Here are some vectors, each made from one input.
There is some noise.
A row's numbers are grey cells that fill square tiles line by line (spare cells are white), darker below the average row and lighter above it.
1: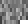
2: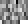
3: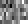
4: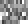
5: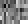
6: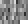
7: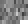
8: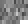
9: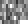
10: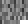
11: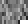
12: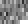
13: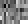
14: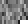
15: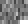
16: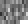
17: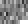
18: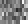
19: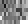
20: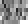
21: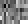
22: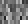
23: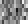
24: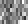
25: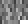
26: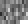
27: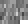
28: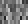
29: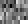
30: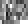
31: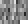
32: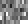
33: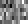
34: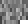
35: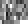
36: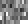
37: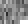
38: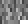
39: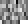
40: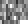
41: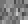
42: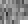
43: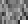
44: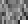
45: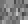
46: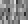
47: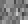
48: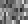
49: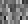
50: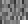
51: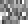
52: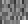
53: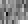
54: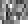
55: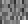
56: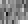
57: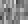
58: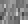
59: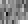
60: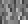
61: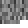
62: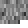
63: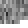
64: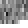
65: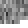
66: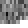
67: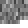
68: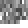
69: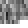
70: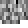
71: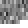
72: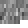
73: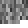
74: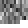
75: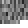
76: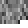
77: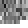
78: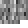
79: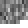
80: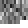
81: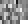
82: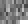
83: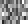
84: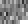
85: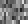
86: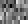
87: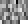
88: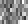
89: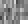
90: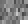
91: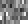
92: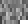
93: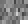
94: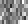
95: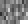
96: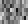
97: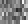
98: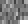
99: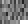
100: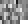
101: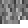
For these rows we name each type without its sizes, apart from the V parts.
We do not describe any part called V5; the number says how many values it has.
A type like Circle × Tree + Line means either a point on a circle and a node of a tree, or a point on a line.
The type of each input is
Line × (Tree + V5).
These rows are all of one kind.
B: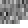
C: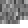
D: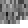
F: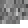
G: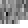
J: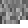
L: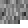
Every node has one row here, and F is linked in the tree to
C, G and J.
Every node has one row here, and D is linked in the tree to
C.
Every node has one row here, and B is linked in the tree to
G.
